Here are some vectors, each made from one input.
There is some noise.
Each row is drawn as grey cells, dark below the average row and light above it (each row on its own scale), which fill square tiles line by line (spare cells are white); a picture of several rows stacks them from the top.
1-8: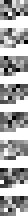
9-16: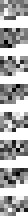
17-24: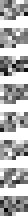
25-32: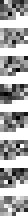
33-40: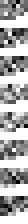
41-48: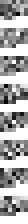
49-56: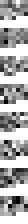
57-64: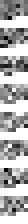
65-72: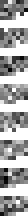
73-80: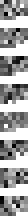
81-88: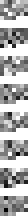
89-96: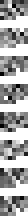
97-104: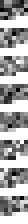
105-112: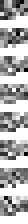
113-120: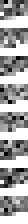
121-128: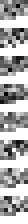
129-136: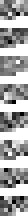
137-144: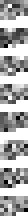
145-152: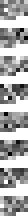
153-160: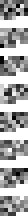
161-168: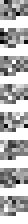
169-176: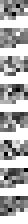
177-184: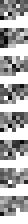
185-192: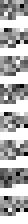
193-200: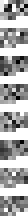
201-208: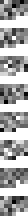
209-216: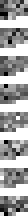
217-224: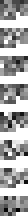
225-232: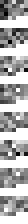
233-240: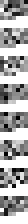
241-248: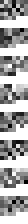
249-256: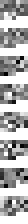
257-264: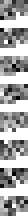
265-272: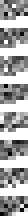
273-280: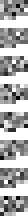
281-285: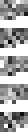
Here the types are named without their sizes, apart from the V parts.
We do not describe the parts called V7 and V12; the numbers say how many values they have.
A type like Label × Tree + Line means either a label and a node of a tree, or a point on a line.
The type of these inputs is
Circle × (Tree + V12) + V7.
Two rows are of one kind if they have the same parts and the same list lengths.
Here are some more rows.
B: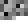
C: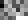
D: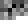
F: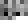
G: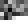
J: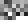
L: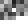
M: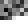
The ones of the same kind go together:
B, F, G, J, M
C, D
L

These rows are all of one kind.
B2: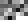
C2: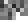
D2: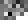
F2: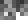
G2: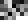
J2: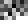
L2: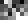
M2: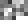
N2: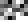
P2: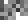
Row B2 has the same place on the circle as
C2 and N2.
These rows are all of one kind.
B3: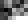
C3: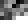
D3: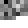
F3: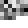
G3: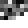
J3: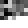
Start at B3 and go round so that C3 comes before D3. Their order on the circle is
B3, C3, F3, D3, J3, G3.
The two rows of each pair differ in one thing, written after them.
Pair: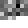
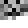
the place on the circle
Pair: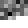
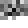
the value of V12
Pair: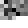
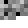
the place on the circle
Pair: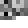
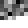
the value of V12
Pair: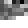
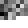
the value of V12
